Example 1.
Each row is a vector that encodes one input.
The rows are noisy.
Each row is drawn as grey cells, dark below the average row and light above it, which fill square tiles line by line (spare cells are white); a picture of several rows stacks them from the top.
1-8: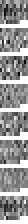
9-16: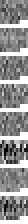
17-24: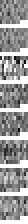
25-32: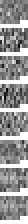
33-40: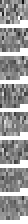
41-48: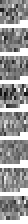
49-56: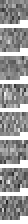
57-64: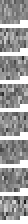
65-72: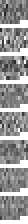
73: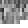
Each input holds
a point on a 7-point line.
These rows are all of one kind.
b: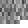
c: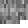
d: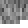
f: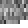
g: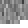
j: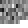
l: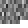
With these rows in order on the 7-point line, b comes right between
c and g.
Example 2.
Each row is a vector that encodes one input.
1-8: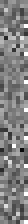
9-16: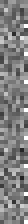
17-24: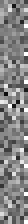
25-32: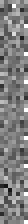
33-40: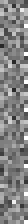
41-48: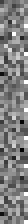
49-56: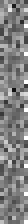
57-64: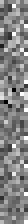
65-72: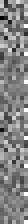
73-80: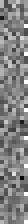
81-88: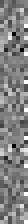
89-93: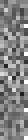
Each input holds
a point on a 4-point line.
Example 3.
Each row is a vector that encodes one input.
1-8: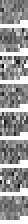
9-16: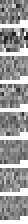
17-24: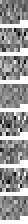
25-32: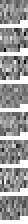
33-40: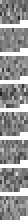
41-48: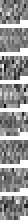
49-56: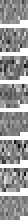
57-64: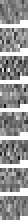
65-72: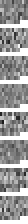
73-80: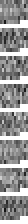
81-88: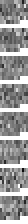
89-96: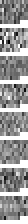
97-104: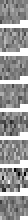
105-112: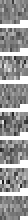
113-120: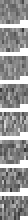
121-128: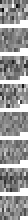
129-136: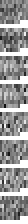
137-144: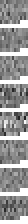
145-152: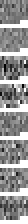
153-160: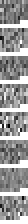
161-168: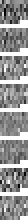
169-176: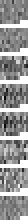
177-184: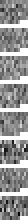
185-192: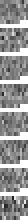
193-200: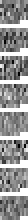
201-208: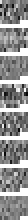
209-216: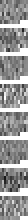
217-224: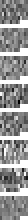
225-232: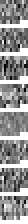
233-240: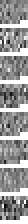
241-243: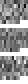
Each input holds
a point on a 19-point line.
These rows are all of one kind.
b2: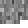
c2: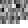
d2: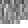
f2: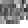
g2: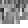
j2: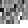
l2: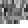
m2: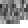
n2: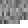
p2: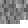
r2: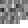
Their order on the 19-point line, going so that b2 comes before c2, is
n2, b2, l2, p2, d2, f2, m2, g2, j2, r2, c2.
